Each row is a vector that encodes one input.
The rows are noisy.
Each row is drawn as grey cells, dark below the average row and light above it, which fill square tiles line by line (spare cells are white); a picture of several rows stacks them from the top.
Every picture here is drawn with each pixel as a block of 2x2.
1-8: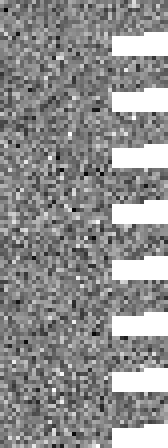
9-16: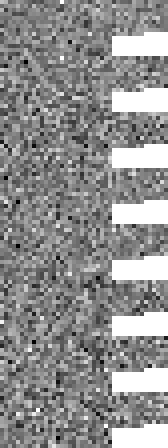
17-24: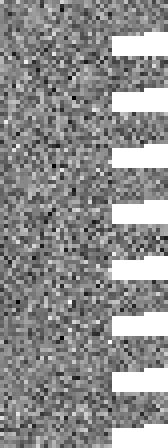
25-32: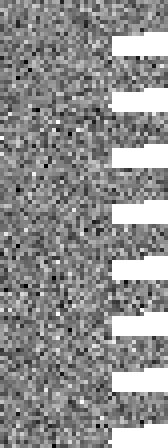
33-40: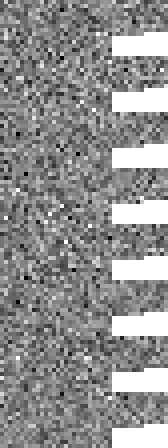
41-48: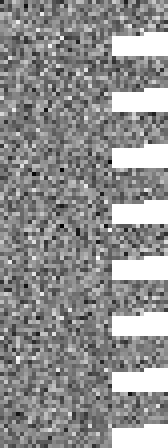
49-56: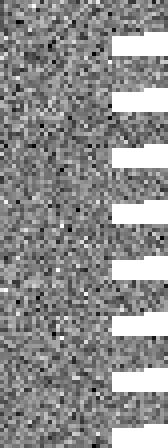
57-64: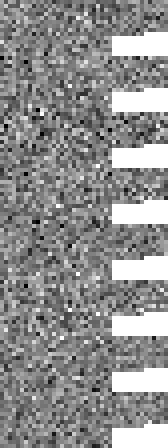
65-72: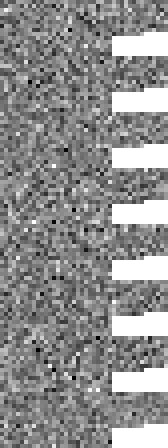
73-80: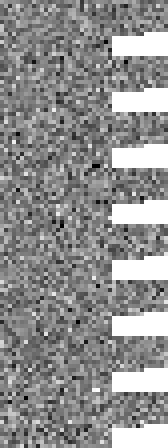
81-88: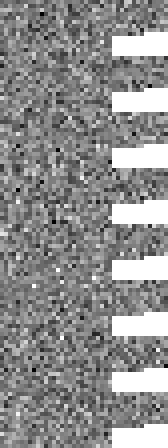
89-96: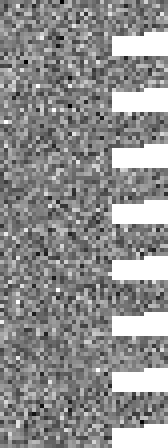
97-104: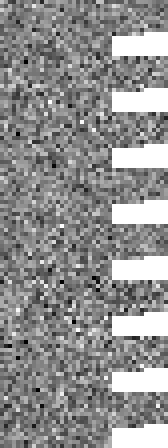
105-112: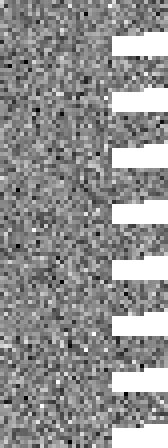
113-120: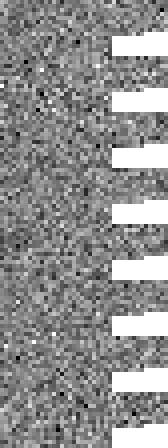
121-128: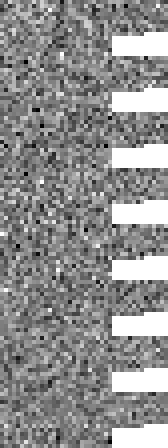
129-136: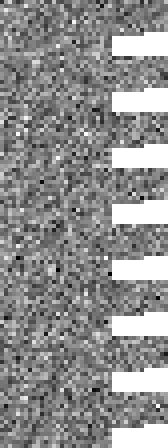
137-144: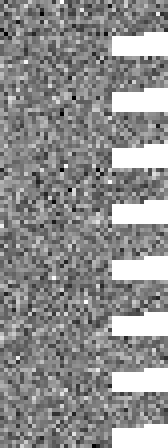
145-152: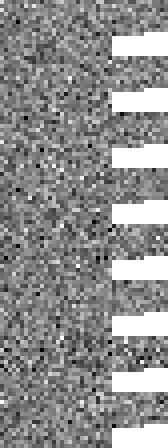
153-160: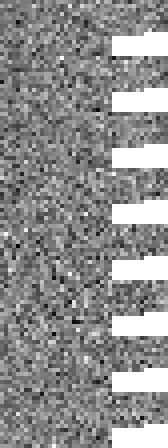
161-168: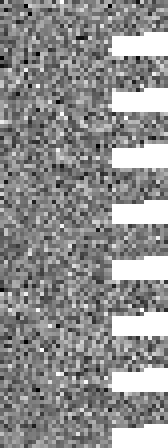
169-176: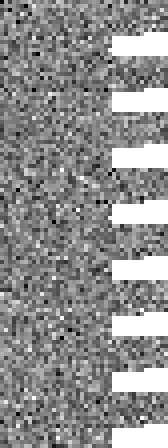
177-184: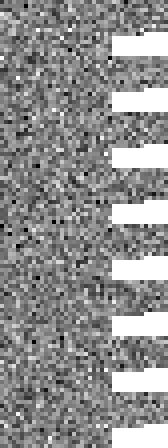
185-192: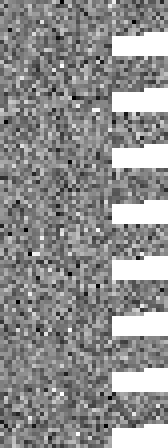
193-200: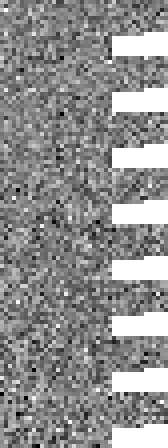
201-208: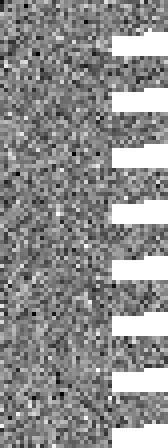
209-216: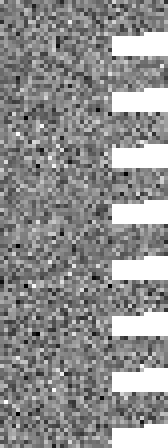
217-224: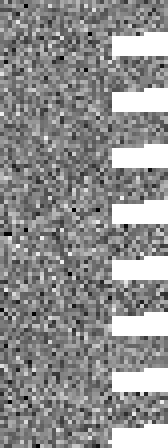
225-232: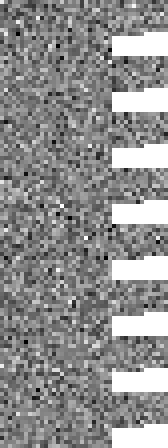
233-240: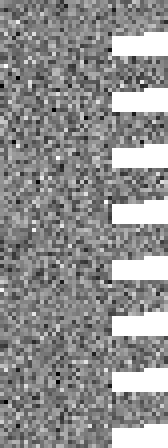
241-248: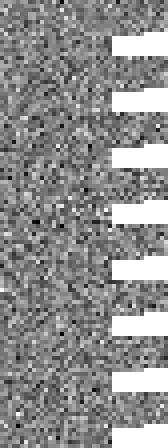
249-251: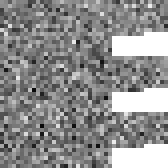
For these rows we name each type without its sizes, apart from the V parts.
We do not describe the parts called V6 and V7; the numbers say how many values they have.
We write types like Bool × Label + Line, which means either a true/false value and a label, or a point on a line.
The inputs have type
(Circle + Unit) × (Circle + V7) × Line × V6.
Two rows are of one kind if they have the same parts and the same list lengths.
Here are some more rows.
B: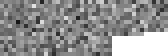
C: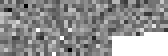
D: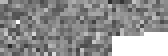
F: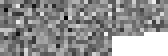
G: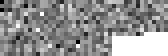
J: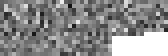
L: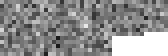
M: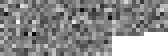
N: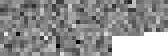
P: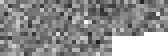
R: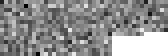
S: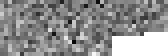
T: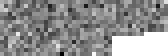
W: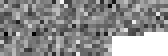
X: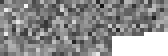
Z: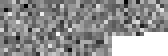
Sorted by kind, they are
B, G, M, N
C, D, F, S
J, L, P, R, X
T, W, Z

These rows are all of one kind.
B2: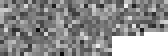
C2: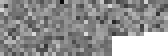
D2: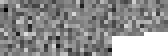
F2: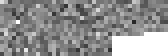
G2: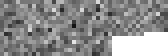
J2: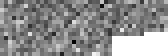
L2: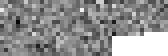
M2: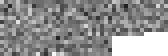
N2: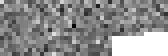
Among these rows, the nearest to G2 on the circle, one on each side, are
C2 and N2.
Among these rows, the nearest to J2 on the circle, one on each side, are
C2 and M2.
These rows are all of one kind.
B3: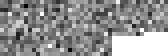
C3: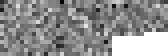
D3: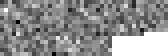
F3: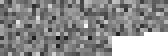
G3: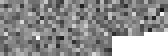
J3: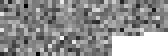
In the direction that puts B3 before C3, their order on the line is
D3, J3, F3, G3, B3, C3.
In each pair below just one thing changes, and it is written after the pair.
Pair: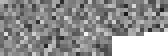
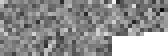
the place on the line
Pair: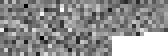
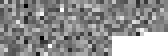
the value of V7
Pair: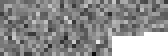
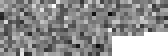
the value of V7
